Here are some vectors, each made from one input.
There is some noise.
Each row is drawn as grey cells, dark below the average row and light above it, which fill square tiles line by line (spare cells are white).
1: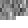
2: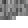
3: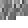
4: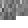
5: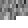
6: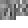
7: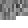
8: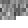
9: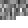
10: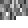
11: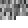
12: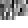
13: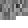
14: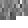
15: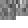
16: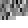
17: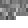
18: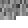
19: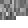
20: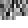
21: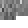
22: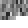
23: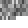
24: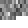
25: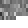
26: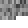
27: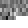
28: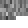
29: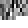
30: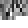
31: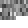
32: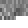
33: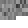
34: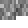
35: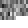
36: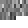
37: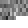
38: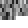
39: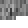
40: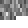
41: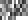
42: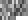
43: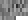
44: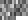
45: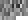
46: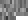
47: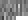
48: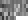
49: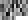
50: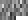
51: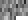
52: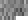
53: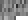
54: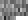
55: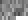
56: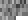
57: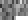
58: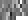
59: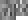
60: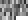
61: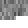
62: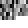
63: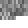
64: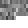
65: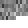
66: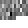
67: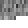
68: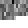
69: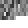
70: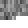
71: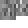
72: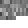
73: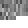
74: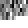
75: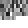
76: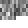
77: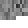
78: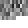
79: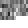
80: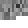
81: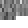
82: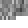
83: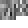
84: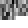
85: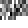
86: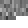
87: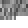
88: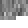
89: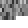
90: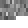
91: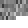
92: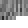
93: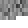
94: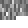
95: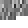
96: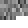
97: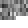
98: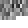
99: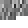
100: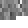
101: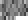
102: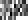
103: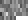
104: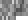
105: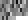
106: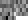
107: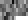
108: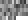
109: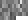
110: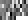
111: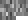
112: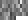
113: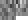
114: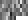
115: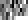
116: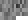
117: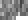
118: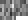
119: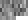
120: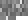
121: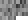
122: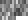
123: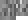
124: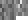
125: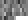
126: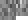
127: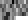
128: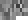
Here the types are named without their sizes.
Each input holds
a label, together with a list of points on a line.
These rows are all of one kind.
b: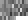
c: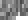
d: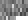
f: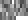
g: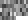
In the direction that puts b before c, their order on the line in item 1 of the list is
d, b, c, f, g.
